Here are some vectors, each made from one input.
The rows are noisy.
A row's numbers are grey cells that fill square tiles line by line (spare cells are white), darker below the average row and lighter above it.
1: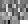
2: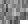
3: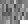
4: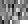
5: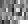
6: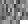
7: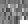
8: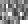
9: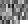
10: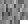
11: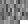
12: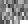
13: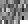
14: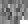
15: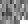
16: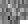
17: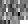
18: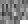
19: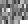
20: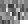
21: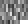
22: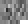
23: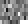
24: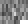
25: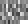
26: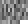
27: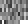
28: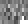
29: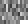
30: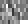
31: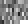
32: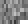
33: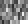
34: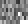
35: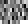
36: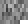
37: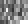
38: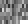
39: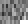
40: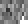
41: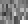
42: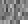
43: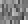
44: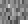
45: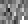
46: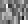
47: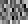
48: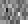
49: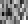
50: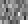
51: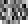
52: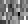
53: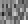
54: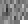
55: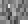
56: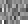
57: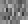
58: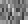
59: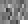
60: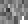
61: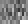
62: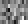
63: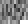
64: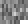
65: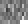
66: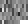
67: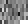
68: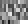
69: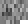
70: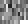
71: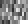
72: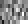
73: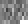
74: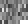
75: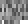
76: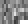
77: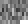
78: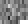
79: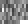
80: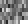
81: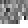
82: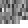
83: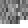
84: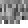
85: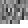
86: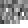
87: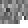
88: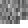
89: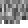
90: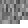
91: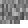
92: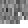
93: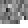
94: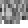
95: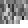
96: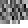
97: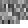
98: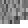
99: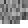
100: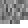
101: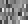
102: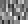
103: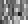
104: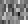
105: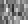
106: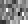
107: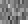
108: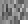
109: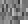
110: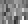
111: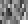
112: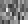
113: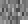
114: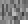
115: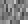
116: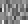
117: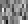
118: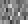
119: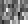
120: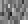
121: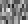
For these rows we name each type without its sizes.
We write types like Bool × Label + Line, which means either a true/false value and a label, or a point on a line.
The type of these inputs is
Bool × Bool × Bool + List(Line).
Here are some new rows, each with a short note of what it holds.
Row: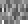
a list of one item
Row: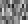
a list of one item
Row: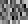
the empty list
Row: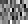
the empty list
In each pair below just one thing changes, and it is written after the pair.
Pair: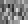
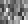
the place on the line in item 2 of the list
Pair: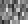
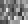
the place on the line in item 1 of the list
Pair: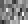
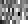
the place on the line in item 2 of the list
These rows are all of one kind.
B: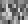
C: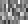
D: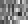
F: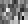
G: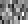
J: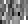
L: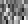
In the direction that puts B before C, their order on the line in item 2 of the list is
F, B, G, C, D, L, J.
